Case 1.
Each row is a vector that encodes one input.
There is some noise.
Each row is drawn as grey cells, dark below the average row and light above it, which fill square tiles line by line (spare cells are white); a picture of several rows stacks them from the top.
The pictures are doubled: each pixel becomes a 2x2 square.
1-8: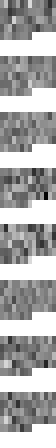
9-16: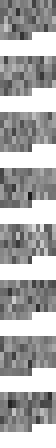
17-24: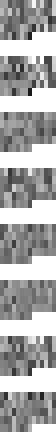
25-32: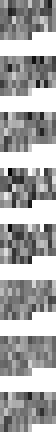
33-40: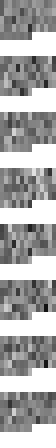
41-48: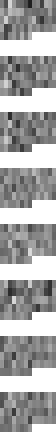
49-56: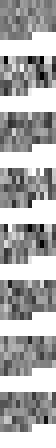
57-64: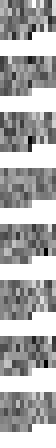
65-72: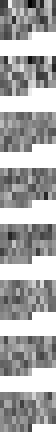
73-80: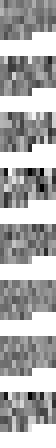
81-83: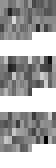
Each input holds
either a point on a 9-point line, or a point on a 10-point line.
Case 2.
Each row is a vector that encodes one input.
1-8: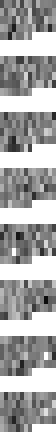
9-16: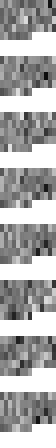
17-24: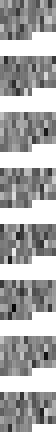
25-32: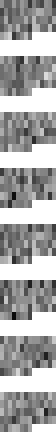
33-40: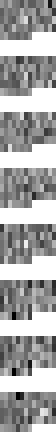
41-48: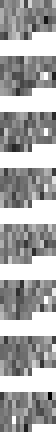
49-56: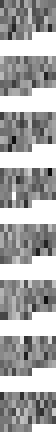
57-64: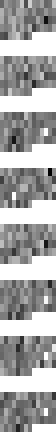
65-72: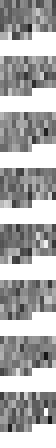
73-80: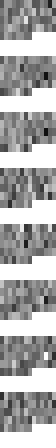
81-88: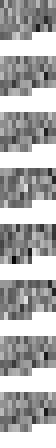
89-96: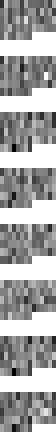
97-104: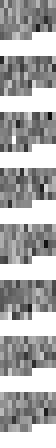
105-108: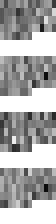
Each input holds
a point on an 8-point line, together with either a point on an 11-point circle, or a fixed value.
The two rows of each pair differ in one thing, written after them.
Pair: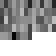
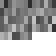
the place on the 8-point line
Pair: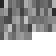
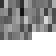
the place on the 11-point circle
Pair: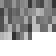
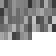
the place on the 11-point circle
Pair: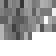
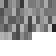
the place on the 11-point circle
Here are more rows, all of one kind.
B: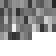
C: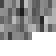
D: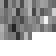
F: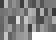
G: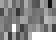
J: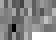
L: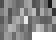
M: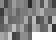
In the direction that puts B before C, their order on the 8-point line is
B, M, D, J, G, L, C, F.
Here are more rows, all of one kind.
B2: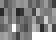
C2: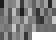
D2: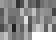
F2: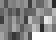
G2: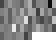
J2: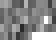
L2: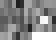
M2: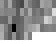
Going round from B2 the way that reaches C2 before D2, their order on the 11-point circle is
B2, C2, G2, D2, L2, J2, M2, F2.
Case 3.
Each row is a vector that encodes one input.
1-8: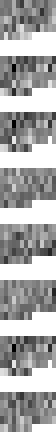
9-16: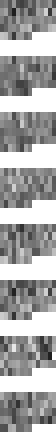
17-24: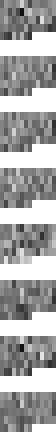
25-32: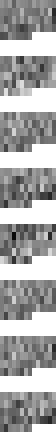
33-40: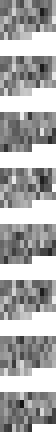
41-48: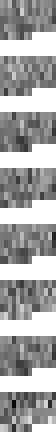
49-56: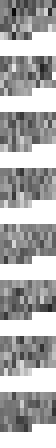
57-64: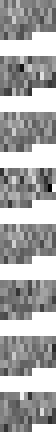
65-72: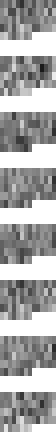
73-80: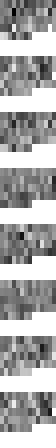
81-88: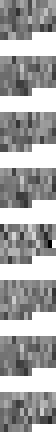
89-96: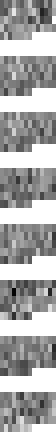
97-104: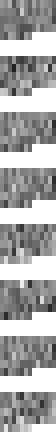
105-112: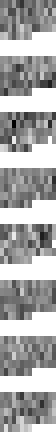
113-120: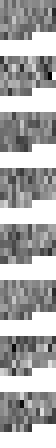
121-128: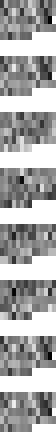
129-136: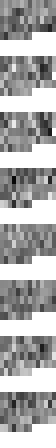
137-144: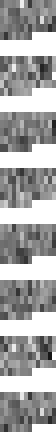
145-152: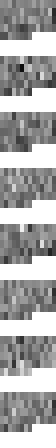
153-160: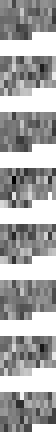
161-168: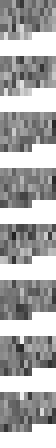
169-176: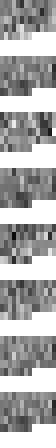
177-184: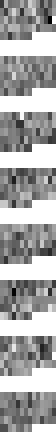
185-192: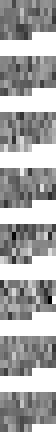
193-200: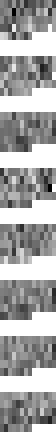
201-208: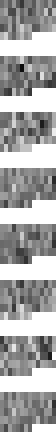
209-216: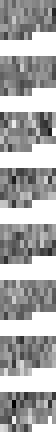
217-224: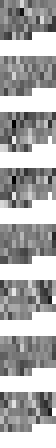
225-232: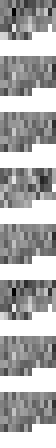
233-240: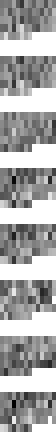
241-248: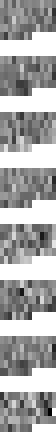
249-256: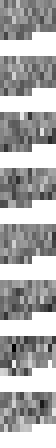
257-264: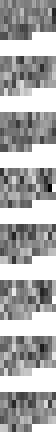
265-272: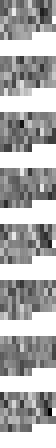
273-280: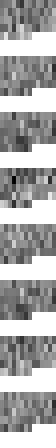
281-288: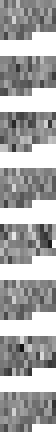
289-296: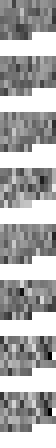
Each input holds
either a point on a 10-point line, or a point on an 11-point line.
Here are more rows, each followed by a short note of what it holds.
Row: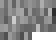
a point on an 11-point line
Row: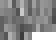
a point on an 11-point line
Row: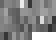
a point on an 11-point line
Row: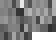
a point on an 11-point line
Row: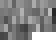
a point on an 11-point line
